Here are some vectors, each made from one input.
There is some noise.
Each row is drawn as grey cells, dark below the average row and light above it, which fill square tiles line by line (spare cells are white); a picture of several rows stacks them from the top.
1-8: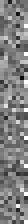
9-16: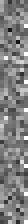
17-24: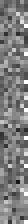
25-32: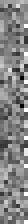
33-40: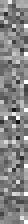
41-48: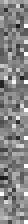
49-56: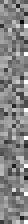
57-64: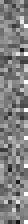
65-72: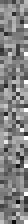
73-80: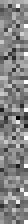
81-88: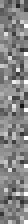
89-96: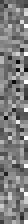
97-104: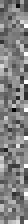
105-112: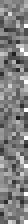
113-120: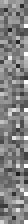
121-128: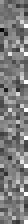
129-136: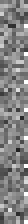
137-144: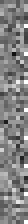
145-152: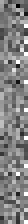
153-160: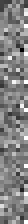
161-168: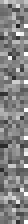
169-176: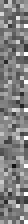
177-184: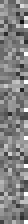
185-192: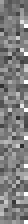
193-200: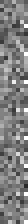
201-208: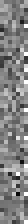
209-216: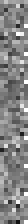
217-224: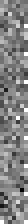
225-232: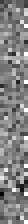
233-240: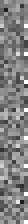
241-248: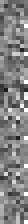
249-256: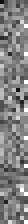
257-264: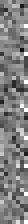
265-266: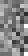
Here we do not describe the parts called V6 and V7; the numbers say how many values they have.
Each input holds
either one of 12 labels and a value of V6, or a point on a 13-point line, or a value of V7.
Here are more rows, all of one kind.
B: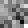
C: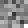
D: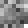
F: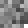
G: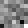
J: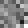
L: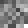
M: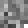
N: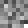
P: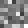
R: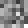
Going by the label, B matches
D and R.
